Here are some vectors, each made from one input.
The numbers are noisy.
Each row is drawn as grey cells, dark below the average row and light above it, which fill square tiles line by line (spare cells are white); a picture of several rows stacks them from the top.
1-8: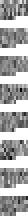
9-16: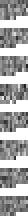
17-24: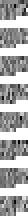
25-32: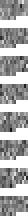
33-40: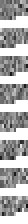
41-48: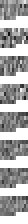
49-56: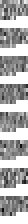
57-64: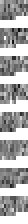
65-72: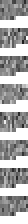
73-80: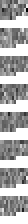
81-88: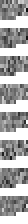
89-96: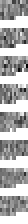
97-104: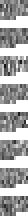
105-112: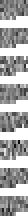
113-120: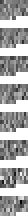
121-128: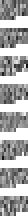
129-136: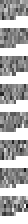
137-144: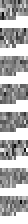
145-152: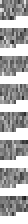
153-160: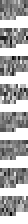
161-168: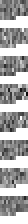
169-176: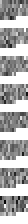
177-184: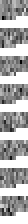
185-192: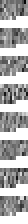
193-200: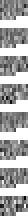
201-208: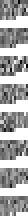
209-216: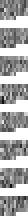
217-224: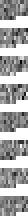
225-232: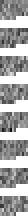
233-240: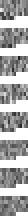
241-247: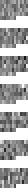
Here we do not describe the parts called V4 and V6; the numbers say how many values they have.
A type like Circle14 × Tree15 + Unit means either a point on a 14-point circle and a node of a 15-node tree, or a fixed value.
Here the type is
(Bool × V4 + V6) × Tree9 × (Tree9 + Unit).
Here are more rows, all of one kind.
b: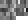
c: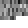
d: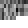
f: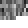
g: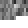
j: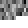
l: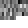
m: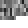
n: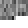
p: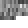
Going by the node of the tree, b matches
c, l and n.
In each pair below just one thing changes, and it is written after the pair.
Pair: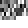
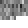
the value of V4
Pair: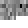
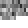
the value of V4
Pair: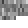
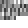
the true/false value
